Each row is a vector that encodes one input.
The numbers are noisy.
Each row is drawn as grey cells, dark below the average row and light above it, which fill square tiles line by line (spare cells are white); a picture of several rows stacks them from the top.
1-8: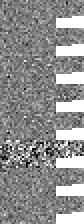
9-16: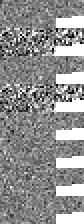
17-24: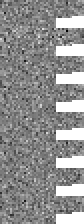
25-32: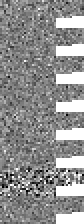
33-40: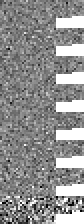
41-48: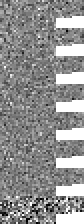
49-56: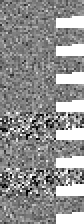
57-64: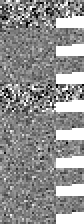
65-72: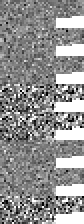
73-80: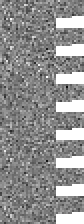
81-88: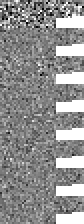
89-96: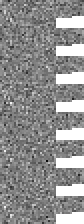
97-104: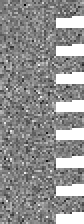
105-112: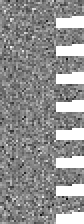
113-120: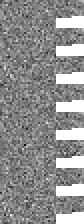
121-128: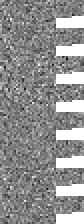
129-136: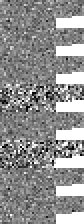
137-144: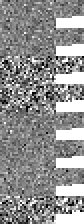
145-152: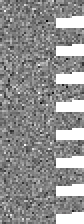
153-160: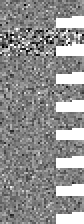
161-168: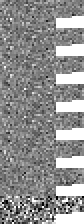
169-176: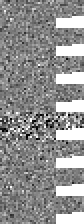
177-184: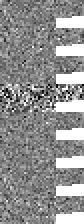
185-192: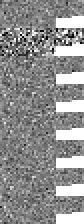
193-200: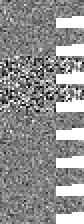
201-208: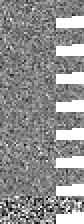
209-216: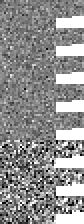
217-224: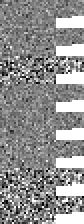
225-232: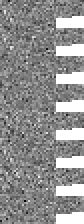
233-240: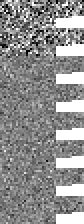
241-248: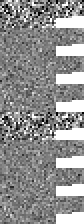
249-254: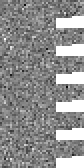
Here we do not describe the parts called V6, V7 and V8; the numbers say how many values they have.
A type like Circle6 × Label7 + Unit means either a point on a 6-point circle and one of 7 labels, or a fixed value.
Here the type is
(Bool × Circle5 + Unit) × Label4 × (Line4 × V6 + V7) + V8.
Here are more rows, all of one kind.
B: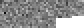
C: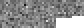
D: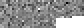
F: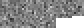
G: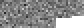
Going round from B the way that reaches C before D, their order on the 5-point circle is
B, G, C, F, D.
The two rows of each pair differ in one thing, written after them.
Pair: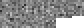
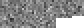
the label
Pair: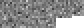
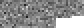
the label
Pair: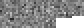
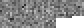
the place on the 4-point line
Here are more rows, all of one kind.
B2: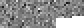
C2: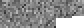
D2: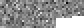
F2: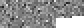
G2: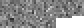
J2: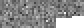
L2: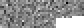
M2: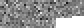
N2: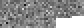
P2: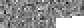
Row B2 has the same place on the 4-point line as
C2, D2 and L2.
